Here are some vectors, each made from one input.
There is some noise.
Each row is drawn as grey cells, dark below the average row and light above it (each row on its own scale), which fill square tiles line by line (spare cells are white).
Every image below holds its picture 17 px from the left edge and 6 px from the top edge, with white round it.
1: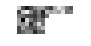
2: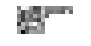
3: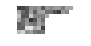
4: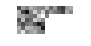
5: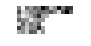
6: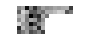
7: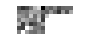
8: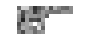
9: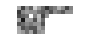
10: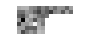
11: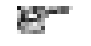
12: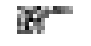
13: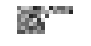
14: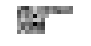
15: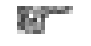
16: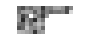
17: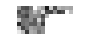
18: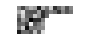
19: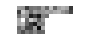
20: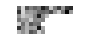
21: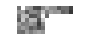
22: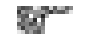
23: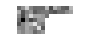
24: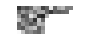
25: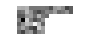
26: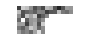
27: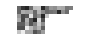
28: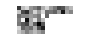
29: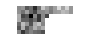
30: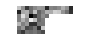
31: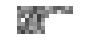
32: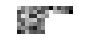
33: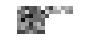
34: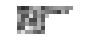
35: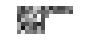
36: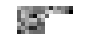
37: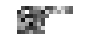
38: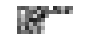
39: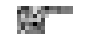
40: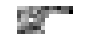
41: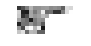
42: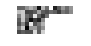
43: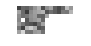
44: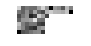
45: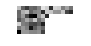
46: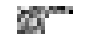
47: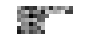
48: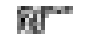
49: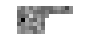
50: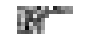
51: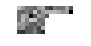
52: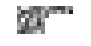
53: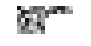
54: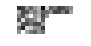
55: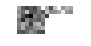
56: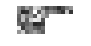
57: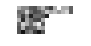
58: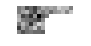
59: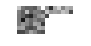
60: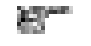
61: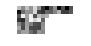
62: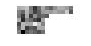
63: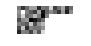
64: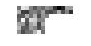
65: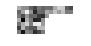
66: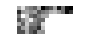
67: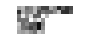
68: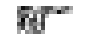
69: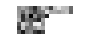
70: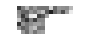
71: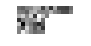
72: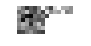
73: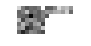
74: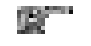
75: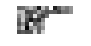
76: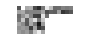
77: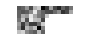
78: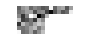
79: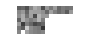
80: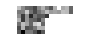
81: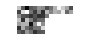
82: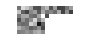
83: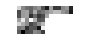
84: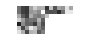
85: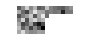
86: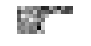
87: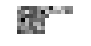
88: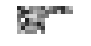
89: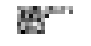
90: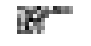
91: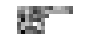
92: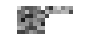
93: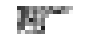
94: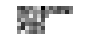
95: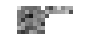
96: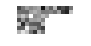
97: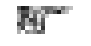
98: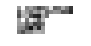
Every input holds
a list of up to two points on an 11-point line.
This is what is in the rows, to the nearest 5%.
All of them are lists of up to two points on an 11-point line: about 10% are empty, 45% hold one and 45% two.
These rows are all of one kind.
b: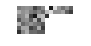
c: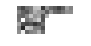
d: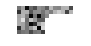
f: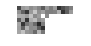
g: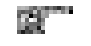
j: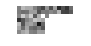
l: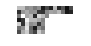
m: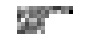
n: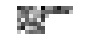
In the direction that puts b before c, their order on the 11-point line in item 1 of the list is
d, b, g, m, l, j, f, n, c.
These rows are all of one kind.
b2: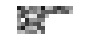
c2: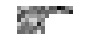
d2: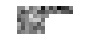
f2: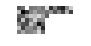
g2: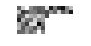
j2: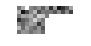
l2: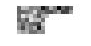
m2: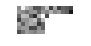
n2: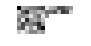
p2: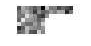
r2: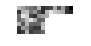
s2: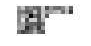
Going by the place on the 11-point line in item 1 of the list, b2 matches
f2 and n2.
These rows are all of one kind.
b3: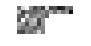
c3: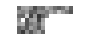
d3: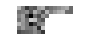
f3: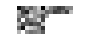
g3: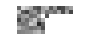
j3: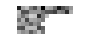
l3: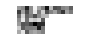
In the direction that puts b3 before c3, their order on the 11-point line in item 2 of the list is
g3, l3, d3, j3, f3, b3, c3.
